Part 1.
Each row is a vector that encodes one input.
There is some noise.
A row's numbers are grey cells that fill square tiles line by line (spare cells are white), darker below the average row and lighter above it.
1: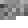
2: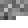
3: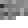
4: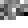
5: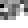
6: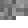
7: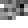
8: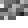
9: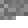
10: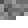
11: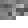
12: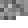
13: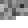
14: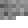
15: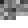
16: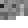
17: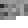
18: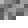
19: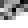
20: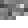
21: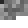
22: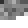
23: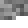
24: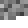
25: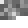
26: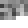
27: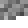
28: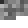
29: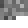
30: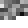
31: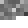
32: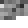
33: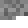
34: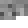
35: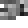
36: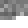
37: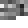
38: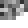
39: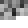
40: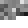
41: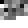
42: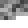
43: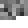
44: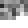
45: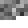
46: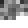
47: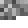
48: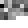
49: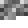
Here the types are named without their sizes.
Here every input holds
a point on a circle.
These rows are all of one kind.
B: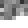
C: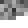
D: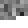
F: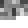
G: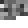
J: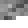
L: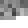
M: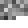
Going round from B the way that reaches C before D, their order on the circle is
B, F, L, C, D, G, M, J.
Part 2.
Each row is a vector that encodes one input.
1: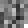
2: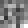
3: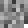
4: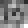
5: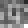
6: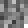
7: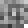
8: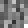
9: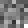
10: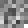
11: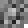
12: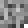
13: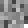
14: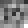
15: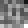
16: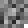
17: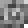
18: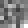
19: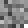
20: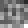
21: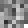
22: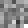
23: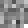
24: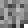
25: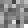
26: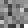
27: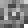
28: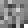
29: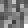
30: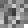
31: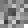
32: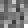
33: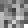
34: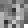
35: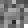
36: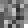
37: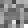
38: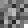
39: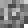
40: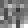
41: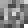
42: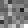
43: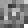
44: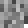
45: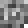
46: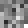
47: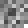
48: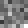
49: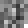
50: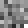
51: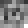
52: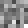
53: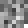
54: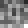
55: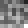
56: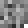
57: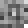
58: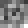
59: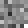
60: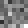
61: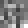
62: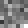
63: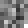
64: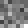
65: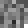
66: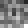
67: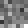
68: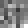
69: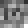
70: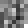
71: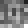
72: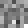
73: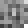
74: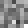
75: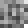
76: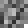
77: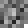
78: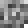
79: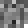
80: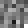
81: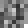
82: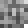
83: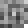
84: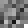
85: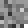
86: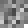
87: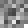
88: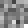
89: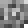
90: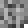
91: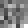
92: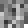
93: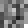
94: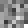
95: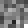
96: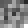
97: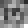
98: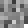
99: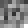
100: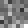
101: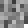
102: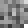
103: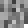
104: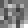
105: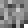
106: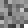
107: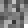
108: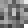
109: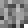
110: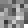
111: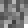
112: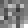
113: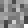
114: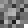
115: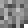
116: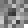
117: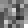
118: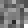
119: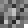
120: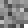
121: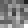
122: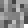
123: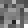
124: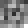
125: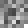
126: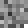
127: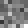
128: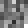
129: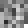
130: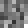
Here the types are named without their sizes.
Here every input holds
four true/false values.
